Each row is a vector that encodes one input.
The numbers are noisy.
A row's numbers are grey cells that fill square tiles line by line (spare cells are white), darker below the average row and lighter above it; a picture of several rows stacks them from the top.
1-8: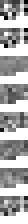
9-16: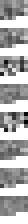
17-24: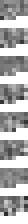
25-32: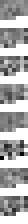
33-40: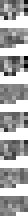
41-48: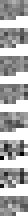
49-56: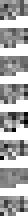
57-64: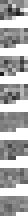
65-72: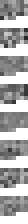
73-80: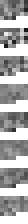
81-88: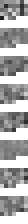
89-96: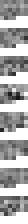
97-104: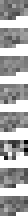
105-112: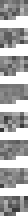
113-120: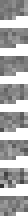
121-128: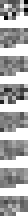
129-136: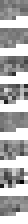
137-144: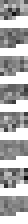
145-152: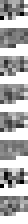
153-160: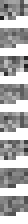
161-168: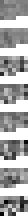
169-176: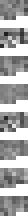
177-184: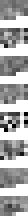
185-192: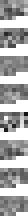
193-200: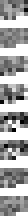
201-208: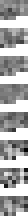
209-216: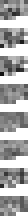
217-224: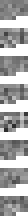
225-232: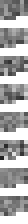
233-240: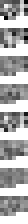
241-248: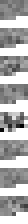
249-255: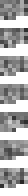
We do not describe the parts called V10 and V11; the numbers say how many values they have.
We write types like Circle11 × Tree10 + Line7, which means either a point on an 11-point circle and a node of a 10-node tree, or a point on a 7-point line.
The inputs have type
Label5 + (Tree9 + V10) × V11.
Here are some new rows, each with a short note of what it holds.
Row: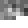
a node of a 9-node tree and a value of V11
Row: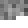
a value of V10 and a value of V11
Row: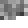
a value of V10 and a value of V11
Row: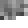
a value of V10 and a value of V11
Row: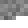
a node of a 9-node tree and a value of V11
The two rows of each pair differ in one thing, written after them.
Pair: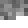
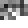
the node of the tree
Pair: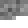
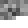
the value of V11
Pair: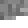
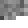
the node of the tree
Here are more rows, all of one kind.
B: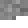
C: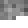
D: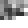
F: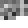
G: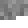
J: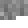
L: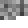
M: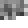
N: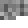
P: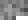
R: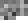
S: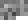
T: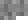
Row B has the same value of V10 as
L and T.
